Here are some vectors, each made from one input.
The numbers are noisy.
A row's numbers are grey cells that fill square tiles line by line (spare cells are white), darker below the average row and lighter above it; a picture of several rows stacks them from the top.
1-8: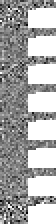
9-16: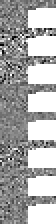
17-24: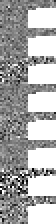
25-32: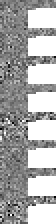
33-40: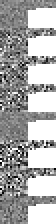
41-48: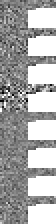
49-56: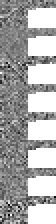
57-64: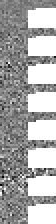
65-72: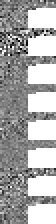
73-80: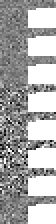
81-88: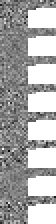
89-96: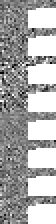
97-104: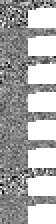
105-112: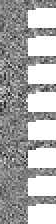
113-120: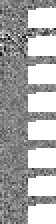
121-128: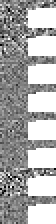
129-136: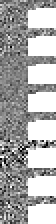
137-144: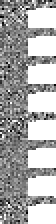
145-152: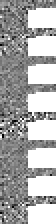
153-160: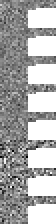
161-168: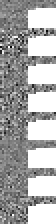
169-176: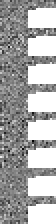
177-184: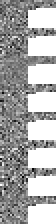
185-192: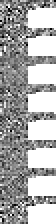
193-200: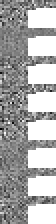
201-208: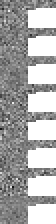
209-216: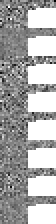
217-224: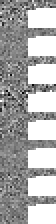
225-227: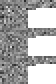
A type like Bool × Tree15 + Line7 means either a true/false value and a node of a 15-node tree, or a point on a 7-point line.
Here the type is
Bool × Line7 + (Label7 + Tree8) × Line8.
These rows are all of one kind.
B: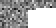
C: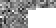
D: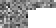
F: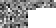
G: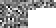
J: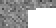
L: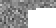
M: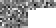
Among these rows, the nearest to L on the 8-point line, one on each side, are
D and F.
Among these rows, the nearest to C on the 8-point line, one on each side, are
B and F.
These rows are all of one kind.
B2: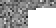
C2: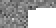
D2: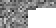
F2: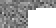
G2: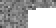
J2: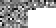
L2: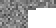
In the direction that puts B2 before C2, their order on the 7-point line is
J2, B2, G2, D2, F2, C2, L2.
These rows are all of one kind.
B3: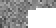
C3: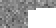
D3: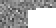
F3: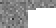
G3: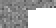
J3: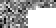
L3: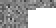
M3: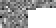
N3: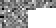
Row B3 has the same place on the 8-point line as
J3 and L3.
